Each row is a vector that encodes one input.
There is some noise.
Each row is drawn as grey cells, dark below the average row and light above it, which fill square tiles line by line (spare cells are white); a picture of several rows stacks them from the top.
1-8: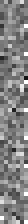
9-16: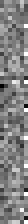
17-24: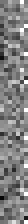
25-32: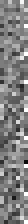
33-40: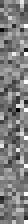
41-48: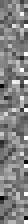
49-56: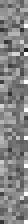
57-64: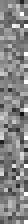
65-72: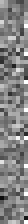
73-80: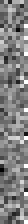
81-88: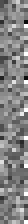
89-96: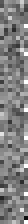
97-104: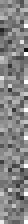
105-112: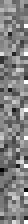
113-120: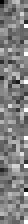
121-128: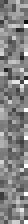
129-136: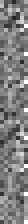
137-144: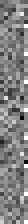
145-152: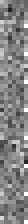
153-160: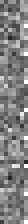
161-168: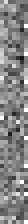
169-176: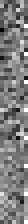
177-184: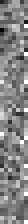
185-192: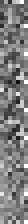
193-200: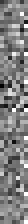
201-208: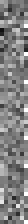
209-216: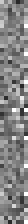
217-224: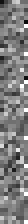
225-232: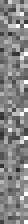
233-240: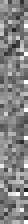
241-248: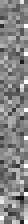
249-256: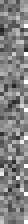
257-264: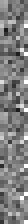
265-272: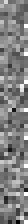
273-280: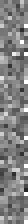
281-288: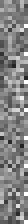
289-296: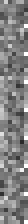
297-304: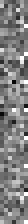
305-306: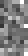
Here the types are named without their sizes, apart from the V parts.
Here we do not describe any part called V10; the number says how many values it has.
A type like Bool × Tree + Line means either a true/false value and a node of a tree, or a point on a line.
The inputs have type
Bool × Bool × Bool × Bool + Line + V10.
